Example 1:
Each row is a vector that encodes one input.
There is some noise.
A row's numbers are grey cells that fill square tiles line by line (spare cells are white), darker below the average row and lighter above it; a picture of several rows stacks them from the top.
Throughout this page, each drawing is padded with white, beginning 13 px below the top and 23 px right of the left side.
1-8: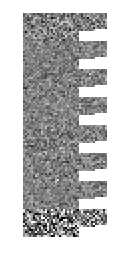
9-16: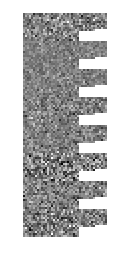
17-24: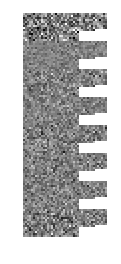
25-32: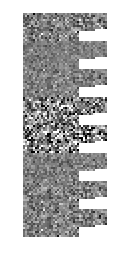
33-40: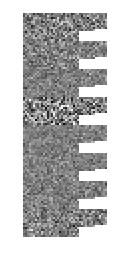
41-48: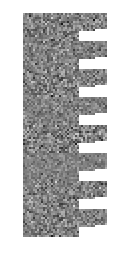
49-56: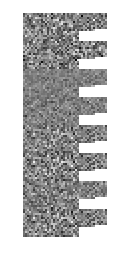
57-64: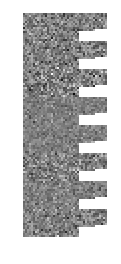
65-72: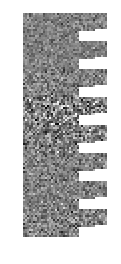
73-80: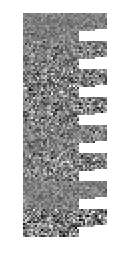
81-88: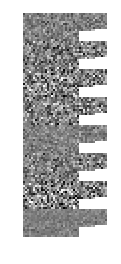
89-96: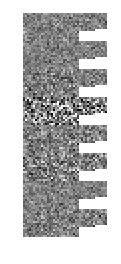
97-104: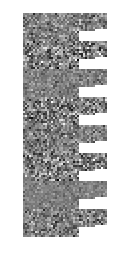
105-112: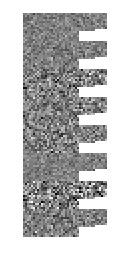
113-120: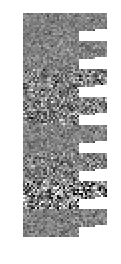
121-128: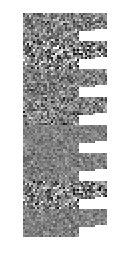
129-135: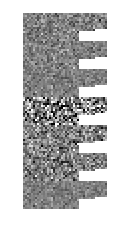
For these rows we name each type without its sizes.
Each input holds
a label.
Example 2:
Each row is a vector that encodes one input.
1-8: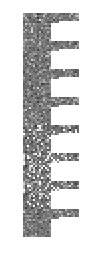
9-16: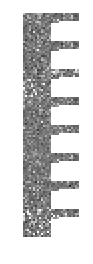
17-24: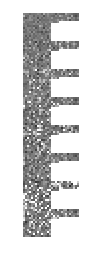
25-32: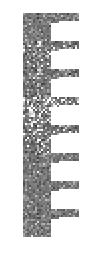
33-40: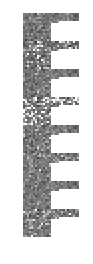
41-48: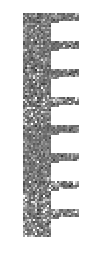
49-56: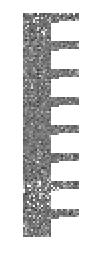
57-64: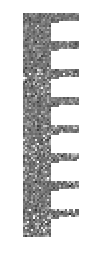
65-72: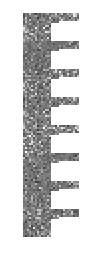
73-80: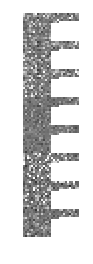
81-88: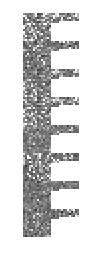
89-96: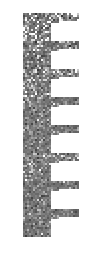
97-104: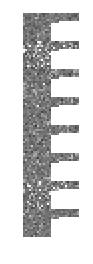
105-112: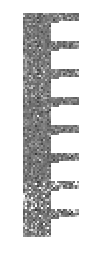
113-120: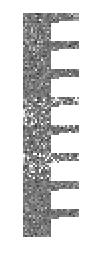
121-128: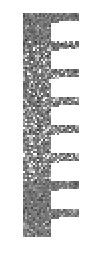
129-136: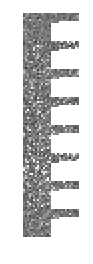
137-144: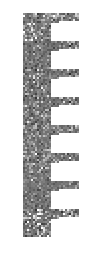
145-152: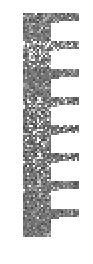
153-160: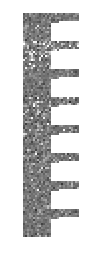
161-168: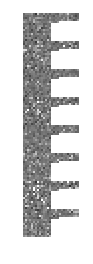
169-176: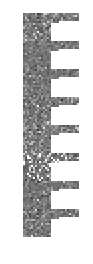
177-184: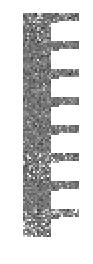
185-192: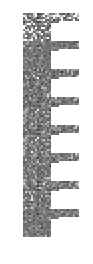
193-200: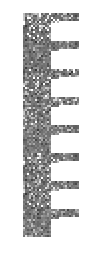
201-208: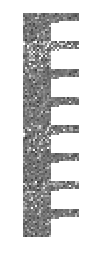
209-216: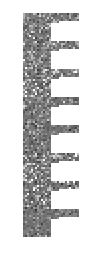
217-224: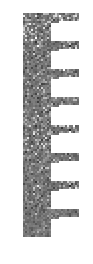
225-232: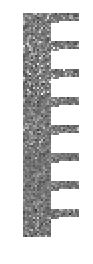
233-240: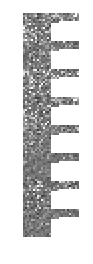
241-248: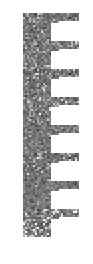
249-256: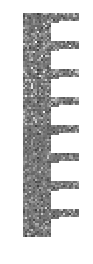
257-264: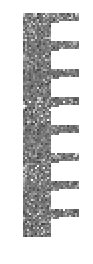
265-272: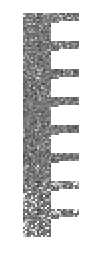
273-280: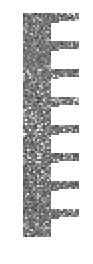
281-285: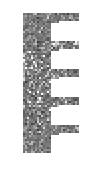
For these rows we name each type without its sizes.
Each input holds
a label.
